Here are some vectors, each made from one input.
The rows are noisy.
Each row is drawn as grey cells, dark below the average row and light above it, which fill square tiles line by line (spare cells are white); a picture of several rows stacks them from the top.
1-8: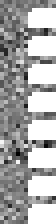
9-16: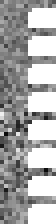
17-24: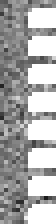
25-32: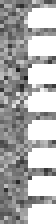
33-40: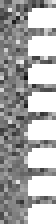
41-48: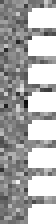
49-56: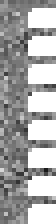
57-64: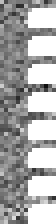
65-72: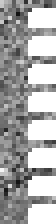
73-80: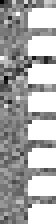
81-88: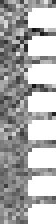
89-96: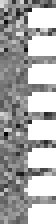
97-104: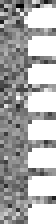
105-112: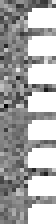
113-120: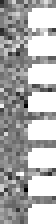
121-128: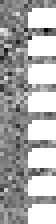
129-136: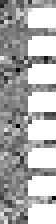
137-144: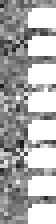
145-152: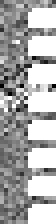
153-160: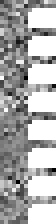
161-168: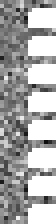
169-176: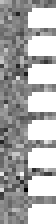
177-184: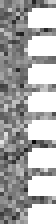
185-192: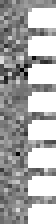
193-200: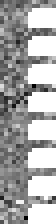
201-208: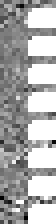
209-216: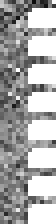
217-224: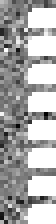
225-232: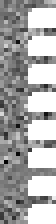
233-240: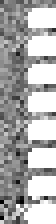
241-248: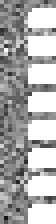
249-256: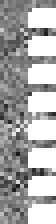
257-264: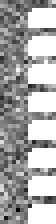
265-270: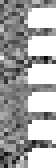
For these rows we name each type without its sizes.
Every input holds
a node of a tree and four true/false values, together with a list of points on a circle.
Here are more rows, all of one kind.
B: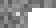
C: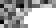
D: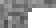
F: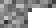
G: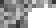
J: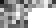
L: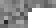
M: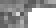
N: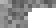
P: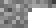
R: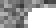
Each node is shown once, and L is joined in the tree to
N.
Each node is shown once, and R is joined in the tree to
C and M.
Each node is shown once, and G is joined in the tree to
C and F.
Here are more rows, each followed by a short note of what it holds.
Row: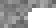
a node of a tree and four true/false values, together with a list of two items
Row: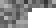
a node of a tree and four true/false values, together with a list of two items
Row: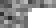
a node of a tree and four true/false values, together with the empty list
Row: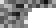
a node of a tree and four true/false values, together with a list of two items
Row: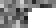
a node of a tree and four true/false values, together with the empty list
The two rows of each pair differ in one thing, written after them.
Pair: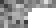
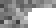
the place on the circle in item 1 of the list
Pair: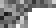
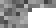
one of the four true/false values
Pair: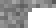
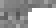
the place on the circle in item 1 of the list
